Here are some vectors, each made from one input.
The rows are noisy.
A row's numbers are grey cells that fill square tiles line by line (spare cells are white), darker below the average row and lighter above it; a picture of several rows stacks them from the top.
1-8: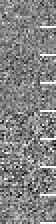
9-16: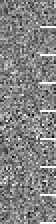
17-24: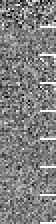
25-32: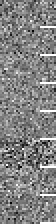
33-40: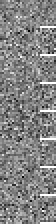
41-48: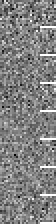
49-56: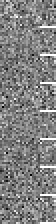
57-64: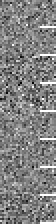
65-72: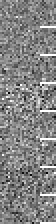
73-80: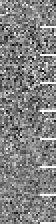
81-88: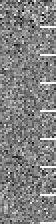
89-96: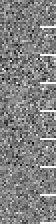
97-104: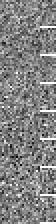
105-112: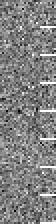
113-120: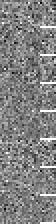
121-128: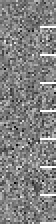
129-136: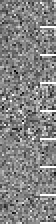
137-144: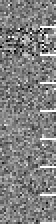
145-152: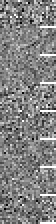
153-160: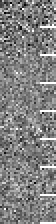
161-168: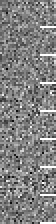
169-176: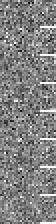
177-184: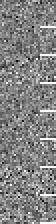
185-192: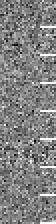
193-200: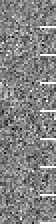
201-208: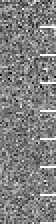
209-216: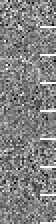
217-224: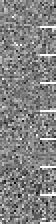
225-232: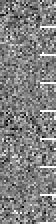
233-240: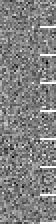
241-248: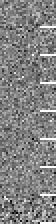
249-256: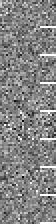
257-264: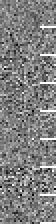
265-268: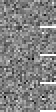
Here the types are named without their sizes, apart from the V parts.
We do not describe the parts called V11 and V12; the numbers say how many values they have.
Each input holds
a value of V12, together with either a point on a line, or a true/false value and a value of V11.
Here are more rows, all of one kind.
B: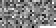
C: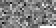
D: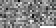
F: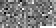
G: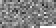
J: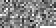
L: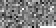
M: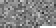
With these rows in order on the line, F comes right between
C and J.
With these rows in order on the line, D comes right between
B and L.
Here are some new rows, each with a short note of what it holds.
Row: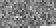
a point on a line and a value of V12
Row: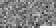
a point on a line and a value of V12
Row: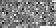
a true/false value, a value of V11 and a value of V12
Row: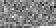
a point on a line and a value of V12
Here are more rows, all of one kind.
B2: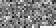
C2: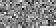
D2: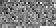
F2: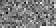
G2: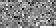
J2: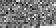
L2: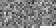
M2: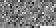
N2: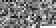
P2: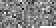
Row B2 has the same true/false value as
L2 and M2.
